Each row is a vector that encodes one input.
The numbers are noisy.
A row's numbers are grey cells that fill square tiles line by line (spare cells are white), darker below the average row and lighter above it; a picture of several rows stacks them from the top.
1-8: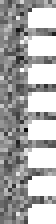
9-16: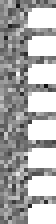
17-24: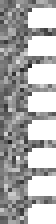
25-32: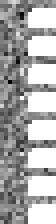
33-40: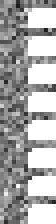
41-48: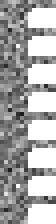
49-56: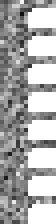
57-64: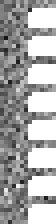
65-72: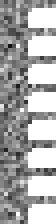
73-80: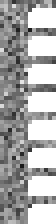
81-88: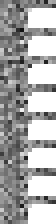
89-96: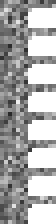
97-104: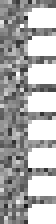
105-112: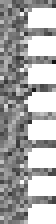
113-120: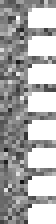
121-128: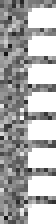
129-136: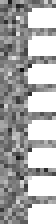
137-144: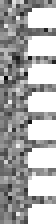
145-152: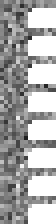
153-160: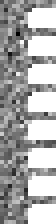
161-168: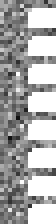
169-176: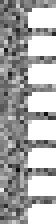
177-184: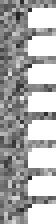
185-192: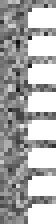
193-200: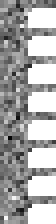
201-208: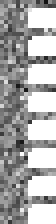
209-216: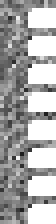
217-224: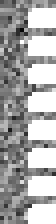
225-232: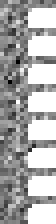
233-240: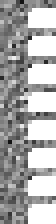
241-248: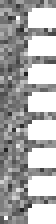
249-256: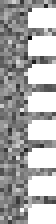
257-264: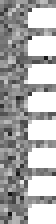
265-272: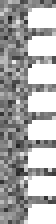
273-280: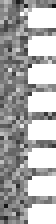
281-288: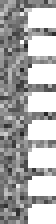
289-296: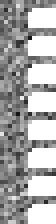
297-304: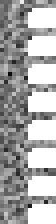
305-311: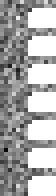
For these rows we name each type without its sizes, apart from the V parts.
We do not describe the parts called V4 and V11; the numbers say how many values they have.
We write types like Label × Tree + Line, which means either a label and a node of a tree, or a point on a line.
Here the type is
List(Line) + V4 × V11.
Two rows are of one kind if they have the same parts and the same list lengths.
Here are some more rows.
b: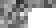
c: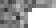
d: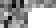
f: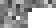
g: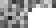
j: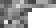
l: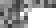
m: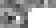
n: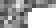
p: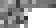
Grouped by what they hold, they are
b, l, p
c
d, m
f, j, n
g

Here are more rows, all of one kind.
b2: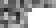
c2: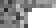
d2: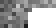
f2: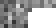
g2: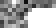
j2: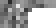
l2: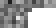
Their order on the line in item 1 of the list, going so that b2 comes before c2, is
g2, b2, c2, d2, f2, j2, l2.
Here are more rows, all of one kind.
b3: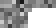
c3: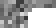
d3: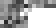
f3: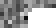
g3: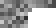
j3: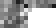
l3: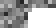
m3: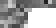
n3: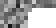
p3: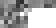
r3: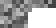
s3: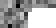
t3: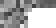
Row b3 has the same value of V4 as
l3, r3 and s3.
